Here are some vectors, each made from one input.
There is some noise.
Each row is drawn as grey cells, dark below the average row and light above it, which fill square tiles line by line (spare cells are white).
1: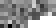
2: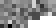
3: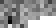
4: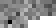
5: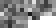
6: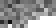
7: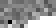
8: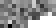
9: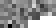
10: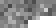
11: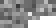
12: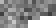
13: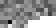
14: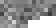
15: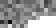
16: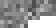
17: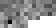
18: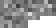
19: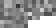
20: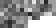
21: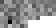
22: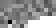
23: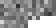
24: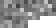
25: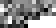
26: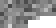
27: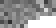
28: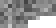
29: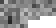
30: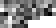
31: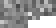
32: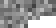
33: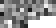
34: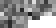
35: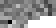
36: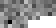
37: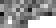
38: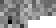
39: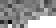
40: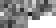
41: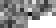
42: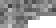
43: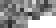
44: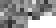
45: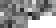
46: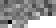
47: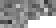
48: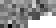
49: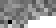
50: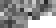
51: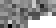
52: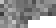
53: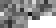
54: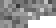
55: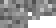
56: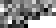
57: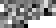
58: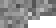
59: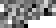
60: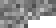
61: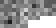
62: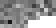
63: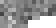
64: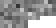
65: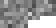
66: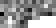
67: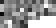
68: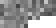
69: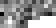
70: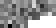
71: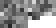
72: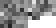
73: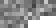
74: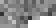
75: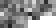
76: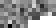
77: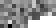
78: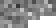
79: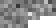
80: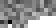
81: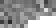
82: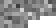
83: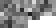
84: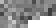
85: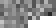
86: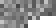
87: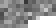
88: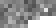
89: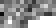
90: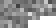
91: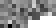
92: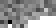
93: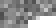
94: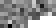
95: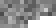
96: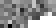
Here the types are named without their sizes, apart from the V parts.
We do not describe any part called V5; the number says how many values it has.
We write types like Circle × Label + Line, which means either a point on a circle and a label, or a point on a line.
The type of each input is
(Bool × V5 + Unit) × Line.
